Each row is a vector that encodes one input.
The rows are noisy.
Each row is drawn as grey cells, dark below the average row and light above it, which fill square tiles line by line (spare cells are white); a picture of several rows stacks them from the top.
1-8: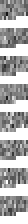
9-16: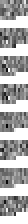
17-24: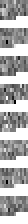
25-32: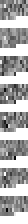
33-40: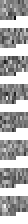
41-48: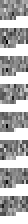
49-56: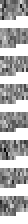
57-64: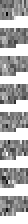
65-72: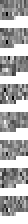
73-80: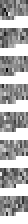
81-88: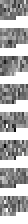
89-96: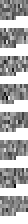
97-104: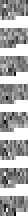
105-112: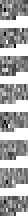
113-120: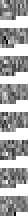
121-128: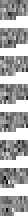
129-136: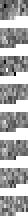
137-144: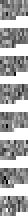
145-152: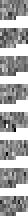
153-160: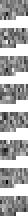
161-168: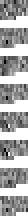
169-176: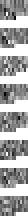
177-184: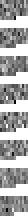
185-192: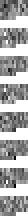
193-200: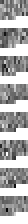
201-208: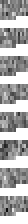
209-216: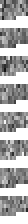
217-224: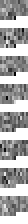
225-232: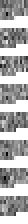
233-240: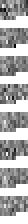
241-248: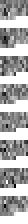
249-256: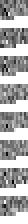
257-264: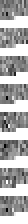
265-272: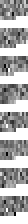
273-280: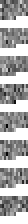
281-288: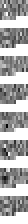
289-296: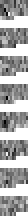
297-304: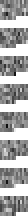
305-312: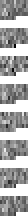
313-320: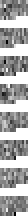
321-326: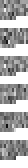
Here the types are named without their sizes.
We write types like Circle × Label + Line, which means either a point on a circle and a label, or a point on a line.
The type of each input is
(Circle + Label) × Label.
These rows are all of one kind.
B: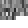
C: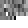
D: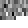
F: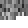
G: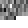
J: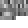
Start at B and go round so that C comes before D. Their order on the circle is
B, F, C, G, D, J.
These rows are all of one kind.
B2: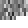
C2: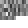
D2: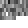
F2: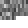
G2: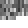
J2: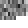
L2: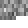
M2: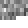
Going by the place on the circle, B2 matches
L2 and M2.
